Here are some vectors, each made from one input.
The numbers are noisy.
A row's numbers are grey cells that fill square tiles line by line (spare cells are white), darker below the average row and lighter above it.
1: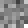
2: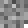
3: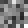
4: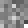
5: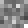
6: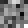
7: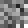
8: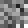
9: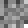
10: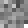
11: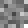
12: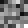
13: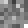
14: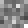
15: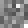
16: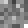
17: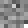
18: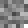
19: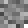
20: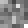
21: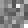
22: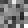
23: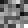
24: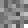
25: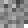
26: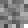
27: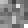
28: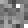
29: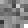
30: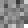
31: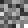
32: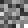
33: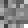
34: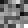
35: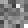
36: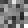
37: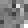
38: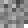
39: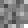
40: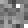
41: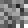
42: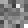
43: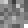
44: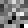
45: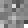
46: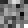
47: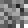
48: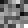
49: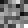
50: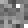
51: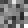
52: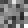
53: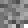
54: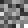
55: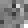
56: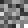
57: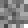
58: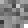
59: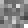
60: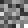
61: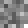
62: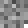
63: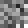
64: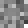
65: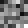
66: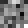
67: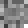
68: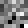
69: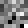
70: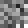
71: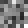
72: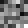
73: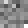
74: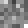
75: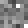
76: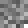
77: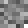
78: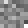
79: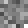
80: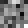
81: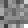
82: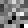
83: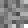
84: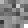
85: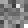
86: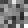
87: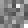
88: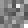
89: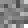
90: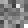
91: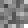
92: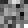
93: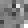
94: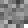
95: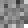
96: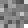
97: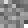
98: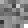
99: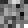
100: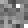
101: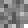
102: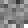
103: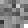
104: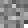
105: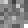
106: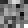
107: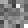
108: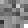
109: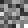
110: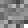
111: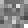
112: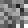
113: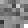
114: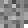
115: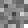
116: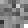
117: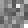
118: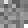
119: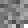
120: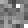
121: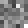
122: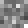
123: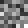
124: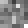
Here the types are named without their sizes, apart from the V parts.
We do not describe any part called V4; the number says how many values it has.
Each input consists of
either a point on a line, or a list of items, each a true/false value and a value of V4.
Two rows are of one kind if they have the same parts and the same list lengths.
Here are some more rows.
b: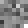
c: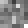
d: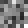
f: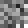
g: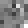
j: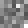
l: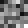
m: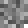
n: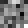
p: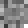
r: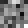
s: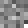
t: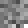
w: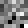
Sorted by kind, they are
b, c, g, j
d, f, l, n, r
m, p, s, t
w

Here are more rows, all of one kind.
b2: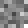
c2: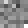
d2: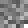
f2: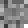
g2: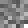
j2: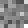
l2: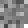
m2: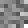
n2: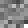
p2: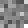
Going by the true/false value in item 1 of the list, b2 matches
c2, d2, g2 and m2.
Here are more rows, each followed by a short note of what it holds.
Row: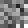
a point on a line
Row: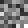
a point on a line
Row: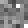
a list of one item
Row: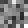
a point on a line
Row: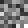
a point on a line
